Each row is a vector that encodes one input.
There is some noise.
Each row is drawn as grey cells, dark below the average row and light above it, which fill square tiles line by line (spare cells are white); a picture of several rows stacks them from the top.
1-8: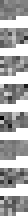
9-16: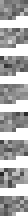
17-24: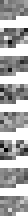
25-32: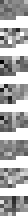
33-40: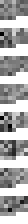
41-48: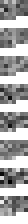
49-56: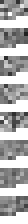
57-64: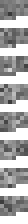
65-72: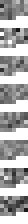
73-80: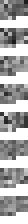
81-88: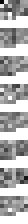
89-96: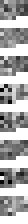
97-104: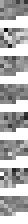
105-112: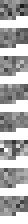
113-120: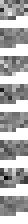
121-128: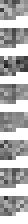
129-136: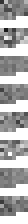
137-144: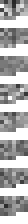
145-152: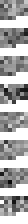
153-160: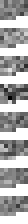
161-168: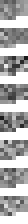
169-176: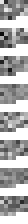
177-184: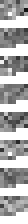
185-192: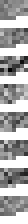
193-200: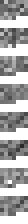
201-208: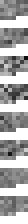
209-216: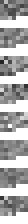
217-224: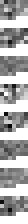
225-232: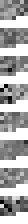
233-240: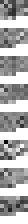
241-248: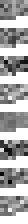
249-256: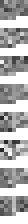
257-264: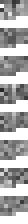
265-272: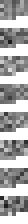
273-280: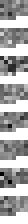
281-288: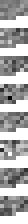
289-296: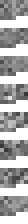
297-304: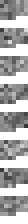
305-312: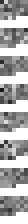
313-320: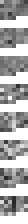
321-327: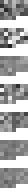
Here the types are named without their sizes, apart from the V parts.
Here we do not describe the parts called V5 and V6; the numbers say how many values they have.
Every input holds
either a point on a line and a node of a tree, or a true/false value and a value of V6, or a value of V5.
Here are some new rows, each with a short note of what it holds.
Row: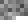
a value of V5
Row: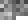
a true/false value and a value of V6
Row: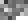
a true/false value and a value of V6
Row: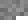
a point on a line and a node of a tree
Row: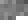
a true/false value and a value of V6
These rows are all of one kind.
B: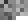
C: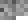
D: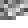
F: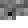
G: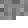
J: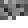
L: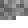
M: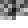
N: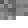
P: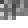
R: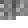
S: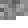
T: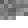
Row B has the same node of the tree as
D and L.
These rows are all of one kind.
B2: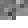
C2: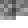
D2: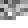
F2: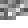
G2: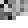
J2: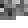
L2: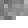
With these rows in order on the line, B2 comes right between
D2 and G2.
